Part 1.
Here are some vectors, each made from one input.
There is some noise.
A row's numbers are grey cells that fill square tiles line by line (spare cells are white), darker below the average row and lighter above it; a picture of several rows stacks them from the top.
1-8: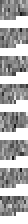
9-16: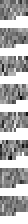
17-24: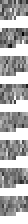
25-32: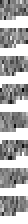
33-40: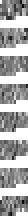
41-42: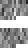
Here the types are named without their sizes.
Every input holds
a list of points on a line.
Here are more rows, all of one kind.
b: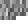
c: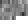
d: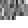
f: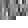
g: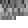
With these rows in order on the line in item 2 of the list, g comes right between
b and c.
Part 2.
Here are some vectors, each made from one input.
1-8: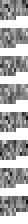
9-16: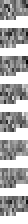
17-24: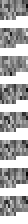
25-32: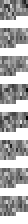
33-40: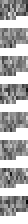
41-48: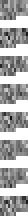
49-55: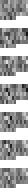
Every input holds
a node of an 8-node tree and a true/false value.
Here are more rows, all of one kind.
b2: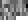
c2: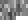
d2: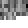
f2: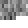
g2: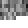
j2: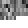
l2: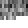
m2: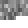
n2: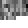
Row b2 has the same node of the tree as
c2, m2 and n2.
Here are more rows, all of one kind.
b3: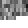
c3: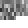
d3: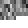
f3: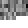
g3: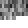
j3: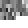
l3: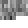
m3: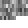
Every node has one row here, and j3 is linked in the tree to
c3.
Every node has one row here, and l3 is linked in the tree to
b3 and d3.
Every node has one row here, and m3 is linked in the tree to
f3.
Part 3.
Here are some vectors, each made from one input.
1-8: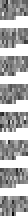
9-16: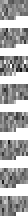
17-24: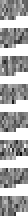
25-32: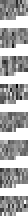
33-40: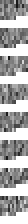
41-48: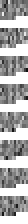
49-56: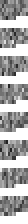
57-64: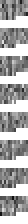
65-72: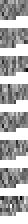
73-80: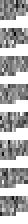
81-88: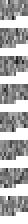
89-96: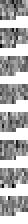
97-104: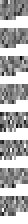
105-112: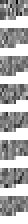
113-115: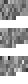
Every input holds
either a point on a 5-point line, or three true/false values.
